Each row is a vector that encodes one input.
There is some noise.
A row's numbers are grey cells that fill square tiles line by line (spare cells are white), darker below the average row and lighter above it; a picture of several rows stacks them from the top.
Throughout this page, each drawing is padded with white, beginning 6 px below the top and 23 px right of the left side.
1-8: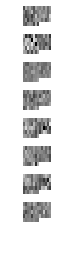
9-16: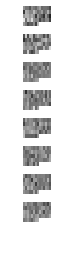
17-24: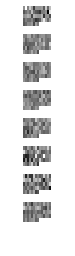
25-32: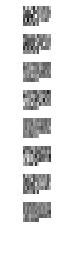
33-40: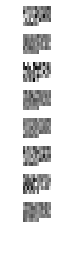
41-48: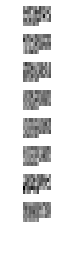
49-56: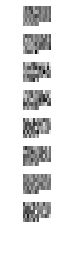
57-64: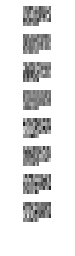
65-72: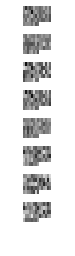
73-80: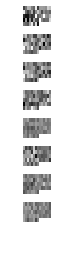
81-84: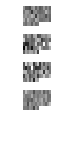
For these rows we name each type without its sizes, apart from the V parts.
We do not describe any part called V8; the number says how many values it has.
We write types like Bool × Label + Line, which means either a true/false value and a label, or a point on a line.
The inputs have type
Bool × Bool × Bool × Bool × V8 + Line.
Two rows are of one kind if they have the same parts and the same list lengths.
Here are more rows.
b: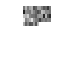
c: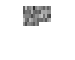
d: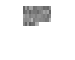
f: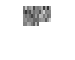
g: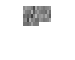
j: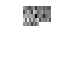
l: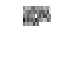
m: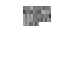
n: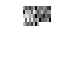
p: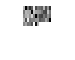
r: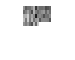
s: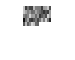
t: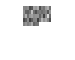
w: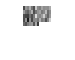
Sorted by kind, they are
b, c, d, f, g, j, m, n, p, r, w
l, s, t

